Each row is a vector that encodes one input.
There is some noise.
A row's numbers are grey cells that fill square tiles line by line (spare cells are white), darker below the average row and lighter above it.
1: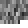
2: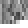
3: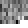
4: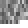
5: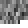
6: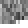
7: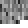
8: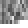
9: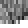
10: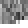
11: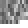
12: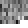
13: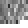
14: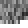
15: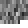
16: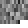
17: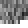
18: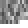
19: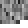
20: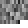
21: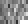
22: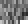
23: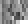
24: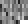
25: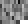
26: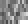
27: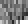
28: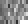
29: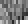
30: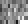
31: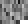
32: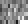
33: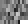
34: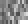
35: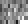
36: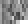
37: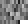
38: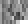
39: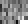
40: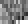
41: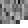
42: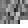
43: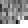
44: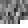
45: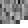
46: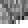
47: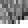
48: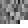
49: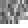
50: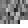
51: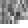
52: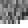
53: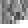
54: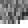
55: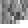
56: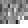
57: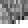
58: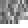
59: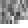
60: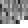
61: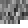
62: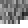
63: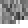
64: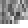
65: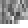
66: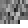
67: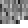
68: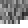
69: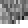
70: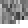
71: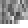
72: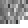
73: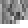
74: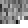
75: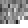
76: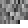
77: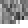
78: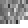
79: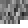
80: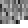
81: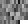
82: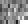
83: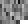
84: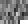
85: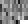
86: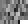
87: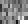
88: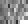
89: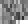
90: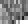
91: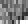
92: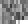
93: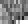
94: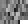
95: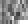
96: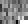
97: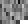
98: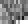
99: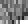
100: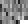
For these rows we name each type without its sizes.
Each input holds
a point on a circle.
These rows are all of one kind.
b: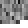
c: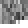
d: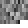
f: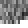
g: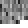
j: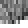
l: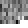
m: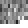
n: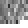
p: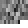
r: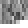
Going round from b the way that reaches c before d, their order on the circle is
b, g, l, m, n, r, c, j, f, p, d.
